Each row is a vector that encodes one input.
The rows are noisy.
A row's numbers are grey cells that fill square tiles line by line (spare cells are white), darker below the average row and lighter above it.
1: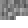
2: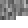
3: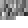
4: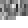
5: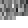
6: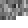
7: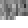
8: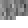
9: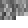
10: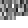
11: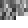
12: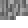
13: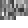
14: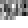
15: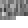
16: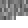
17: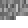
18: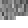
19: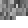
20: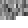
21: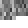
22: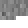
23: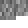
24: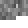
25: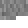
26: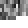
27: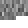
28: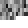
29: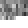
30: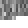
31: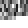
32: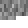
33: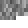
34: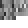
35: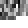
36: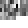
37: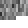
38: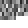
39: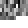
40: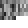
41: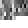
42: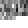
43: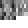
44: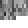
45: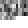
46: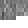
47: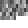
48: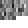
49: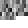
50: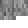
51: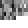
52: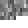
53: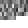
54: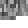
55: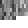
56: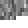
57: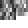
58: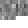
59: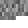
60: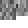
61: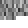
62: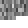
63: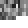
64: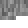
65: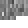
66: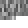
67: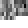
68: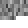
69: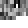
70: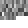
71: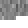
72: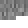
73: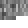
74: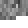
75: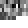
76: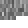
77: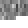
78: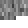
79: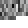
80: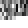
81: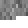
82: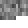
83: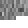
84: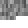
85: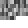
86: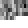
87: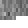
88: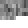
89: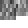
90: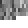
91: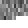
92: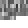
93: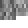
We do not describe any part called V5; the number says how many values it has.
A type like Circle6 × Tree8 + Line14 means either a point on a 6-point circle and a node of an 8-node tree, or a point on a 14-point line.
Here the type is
Bool × V5 + Label9.
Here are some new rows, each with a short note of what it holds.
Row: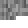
one of 9 labels
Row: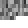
one of 9 labels
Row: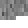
one of 9 labels
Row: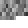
a true/false value and a value of V5
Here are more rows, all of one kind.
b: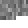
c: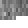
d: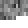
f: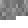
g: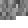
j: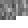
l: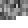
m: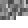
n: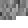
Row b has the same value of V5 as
g, j and m.
